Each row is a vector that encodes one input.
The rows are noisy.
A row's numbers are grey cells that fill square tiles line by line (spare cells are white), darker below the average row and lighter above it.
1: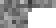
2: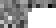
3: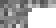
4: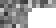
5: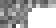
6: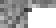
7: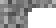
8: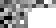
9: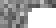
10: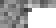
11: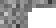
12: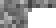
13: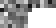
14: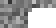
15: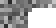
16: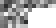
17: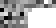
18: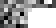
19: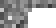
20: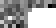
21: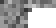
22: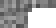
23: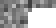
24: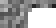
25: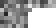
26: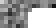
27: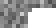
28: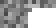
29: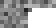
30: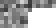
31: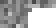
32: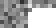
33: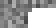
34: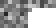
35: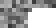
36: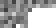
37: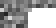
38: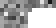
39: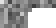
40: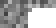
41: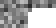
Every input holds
a list of up to two points on a 5-point line.
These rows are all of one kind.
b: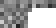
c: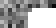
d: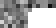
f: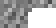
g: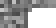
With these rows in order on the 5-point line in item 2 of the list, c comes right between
b and d.
